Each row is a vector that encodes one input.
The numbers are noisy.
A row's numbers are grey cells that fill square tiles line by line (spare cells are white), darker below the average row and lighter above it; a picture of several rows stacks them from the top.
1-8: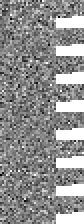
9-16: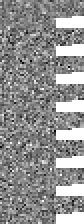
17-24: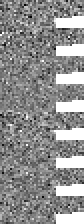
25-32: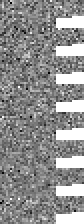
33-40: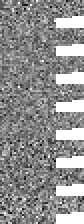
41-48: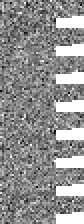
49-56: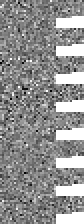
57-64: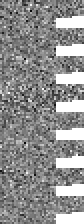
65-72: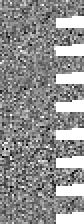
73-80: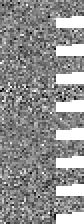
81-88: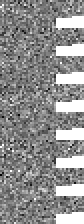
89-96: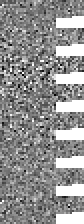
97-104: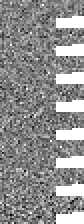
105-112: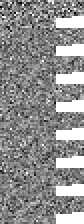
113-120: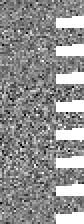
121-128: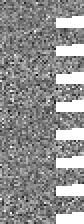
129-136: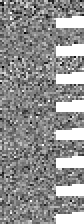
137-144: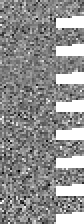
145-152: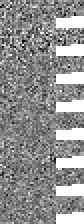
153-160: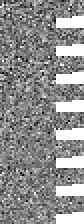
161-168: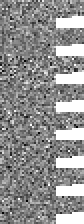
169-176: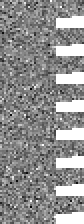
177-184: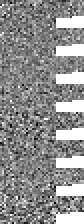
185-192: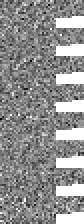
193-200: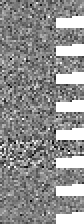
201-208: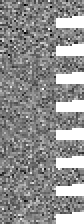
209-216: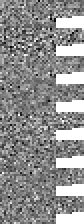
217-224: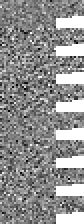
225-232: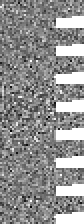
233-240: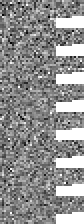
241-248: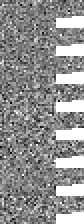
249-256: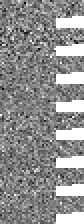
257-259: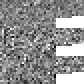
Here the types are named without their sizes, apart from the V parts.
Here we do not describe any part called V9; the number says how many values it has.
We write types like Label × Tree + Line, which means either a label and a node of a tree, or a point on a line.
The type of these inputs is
(Circle + Line) × Line + V9.
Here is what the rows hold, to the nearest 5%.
About 70% of them hold a point on a line, together with either a point on a circle, or a point on a line. The rest hold a value of V9.
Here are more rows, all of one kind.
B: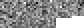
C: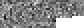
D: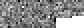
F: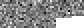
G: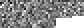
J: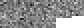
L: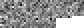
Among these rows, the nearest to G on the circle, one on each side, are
B and F.
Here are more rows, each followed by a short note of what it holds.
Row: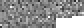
a point on a circle and a point on a line
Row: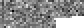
a point on each of two lines
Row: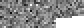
a value of V9
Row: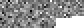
a point on a circle and a point on a line
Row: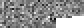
a point on a circle and a point on a line
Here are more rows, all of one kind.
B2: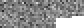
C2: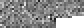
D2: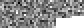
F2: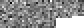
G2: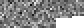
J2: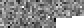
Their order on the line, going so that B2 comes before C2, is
J2, B2, D2, C2, G2, F2.
